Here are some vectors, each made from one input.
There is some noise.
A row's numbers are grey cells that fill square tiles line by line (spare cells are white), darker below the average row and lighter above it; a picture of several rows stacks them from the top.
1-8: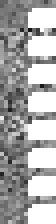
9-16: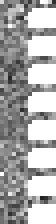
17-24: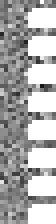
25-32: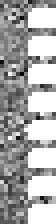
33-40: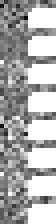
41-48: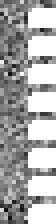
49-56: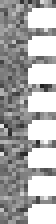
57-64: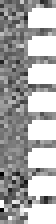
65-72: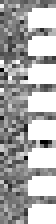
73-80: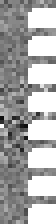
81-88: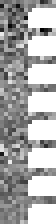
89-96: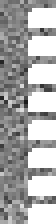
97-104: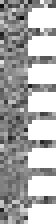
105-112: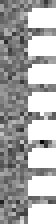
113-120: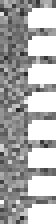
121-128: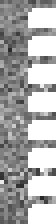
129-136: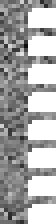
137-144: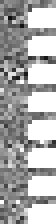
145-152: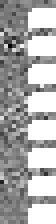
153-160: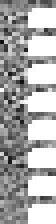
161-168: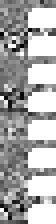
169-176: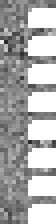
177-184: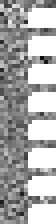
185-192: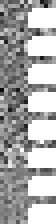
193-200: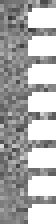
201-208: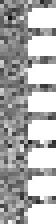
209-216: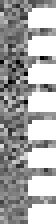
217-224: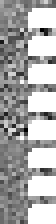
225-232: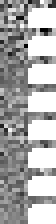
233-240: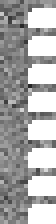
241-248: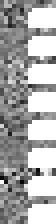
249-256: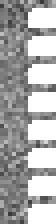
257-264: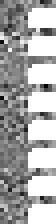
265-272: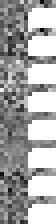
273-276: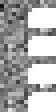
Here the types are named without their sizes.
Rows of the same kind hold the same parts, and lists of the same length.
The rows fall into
2 kinds.
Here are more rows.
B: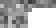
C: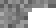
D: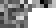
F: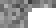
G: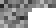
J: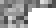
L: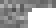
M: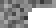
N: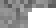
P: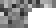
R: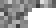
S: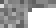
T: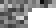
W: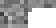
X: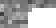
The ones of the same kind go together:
B, F, L, M, P, S, T, X
C, D, G, J, N, R, W

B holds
a point on a circle.
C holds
three true/false values.
